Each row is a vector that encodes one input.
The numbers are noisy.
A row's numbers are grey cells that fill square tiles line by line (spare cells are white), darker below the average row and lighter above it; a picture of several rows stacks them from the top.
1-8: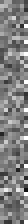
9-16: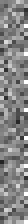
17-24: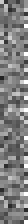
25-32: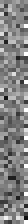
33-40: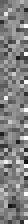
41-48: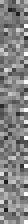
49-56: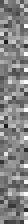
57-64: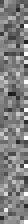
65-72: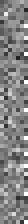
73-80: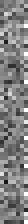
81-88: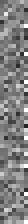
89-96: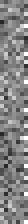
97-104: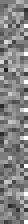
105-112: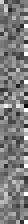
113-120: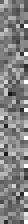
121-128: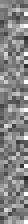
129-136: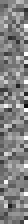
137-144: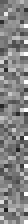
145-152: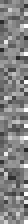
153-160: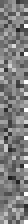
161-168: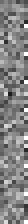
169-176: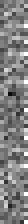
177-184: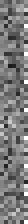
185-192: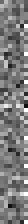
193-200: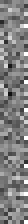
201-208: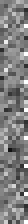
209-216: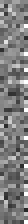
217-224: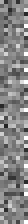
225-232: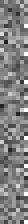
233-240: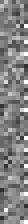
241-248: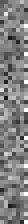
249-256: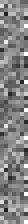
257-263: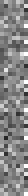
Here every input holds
either a fixed value, or a point on each of two 8-point lines, or three true/false values.
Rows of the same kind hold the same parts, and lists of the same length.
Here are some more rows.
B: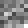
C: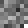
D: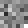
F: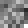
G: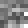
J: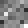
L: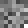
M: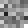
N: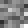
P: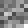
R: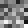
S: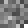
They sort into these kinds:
B, D, F, G, J, M, N, P
C, L, S
R

